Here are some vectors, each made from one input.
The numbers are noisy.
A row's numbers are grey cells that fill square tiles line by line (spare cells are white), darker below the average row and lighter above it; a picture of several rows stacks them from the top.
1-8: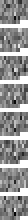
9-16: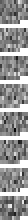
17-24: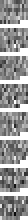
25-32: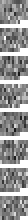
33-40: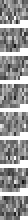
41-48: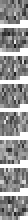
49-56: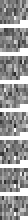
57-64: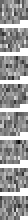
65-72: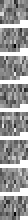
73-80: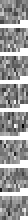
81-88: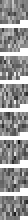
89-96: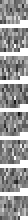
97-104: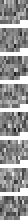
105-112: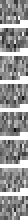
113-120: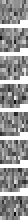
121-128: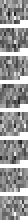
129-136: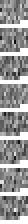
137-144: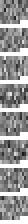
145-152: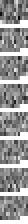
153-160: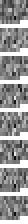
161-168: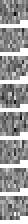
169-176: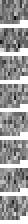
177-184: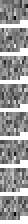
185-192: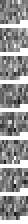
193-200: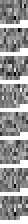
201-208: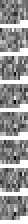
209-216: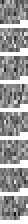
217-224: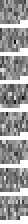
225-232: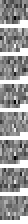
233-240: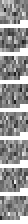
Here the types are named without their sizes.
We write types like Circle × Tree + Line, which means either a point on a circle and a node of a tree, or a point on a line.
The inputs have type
(Circle + Unit) × Label × (Label + Line).
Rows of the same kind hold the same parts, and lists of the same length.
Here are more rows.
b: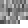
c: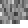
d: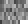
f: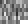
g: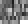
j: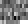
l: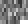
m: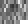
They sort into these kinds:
b, c, d
f, m
g, j
l

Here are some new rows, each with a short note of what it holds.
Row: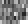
a label and a point on a line
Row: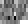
a label and a point on a line
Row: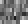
a label and a point on a line
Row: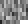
a point on a circle and two labels
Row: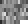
a point on a circle and two labels
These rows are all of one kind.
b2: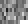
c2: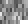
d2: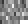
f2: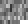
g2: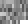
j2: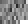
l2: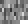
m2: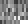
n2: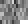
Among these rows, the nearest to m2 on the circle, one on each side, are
c2 and l2.
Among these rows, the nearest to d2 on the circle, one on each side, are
g2 and j2.
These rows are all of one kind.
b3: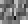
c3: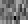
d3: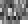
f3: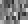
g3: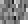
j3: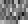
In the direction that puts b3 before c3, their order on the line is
b3, d3, g3, f3, j3, c3.
